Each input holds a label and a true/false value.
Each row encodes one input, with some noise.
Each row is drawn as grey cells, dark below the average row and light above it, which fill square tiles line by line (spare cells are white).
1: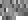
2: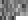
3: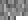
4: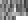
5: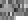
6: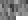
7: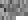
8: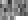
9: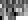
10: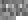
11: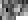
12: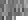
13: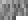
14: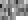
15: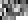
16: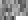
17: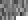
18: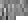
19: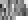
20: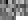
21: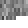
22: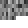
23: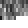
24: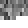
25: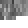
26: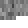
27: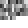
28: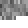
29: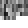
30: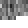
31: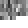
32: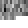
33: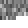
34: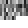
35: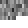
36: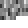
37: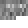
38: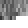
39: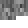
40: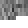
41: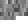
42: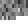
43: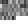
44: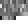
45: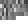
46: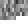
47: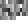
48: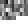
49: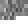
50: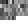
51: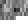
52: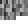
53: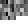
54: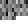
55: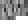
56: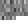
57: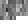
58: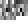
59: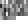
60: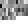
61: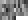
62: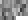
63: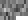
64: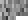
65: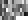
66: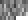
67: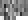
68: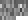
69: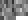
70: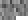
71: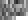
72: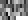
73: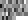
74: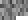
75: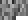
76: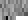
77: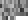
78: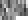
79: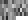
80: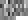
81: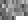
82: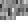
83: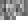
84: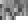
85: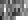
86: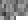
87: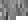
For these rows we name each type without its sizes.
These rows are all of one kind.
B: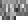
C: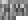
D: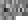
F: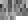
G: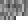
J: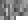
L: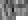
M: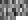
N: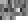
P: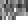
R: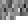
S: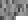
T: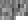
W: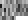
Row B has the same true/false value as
F, G and J.
